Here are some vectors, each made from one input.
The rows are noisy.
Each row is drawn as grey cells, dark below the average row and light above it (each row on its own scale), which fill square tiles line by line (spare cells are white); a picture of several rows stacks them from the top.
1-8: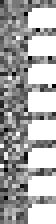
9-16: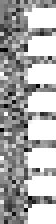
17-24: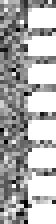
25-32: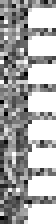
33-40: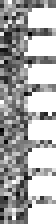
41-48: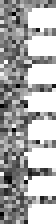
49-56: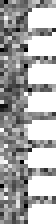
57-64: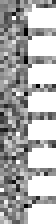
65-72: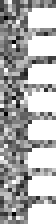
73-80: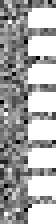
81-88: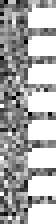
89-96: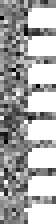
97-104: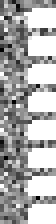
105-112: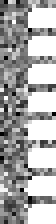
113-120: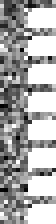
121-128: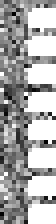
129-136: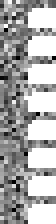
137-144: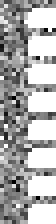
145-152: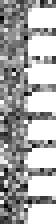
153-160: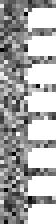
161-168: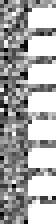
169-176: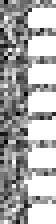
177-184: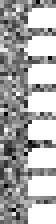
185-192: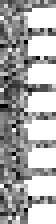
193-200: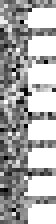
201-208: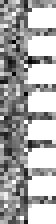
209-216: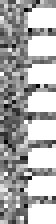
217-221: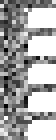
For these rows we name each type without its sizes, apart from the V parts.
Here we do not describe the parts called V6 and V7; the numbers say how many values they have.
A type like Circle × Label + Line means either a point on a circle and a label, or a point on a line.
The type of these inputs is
((Bool × Bool × Bool + V6) × Line + Tree) × V7.
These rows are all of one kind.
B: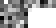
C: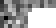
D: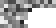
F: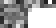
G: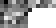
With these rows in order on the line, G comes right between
B and C.
